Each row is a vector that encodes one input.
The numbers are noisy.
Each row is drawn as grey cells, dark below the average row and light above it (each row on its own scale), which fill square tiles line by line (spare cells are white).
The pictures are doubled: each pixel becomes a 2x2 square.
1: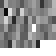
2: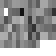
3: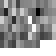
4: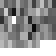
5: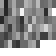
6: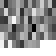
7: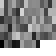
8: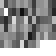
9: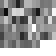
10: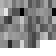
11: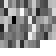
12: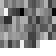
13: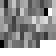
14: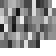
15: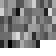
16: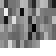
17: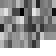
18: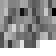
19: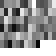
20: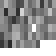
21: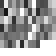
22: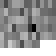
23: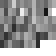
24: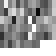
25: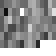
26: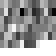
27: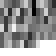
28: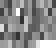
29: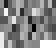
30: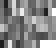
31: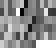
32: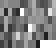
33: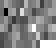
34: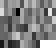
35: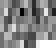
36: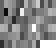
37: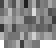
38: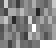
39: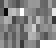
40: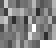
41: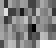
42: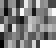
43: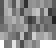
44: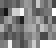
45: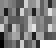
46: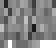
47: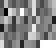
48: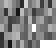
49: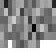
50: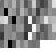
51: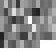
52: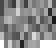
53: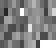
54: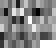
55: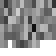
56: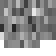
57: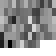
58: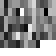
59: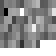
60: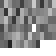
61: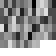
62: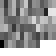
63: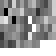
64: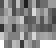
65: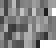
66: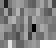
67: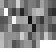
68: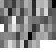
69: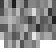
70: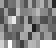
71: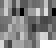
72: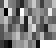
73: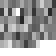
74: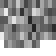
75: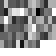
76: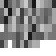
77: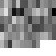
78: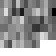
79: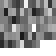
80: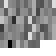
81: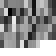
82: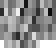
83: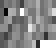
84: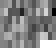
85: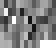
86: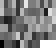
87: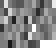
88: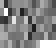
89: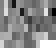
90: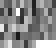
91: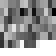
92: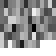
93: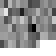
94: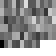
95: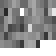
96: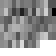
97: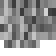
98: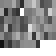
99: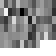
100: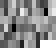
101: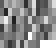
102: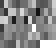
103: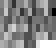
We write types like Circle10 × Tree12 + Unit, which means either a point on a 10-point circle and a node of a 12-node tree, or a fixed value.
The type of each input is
Bool × Line11.
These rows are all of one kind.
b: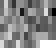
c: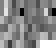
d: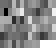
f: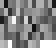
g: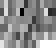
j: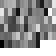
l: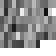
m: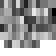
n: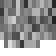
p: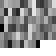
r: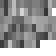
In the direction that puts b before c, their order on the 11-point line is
r, j, l, f, p, n, m, b, c, g, d.
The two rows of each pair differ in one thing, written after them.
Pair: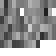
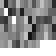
the true/false value
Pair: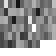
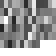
the place on the 11-point line
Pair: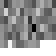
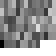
the true/false value
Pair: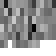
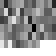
the place on the 11-point line
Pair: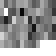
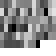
the true/false value
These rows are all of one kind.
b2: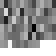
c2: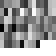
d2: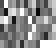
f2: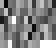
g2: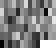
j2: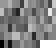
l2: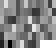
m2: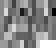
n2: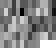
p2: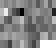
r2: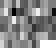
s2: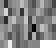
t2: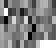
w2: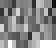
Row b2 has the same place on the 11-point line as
g2, p2 and s2.
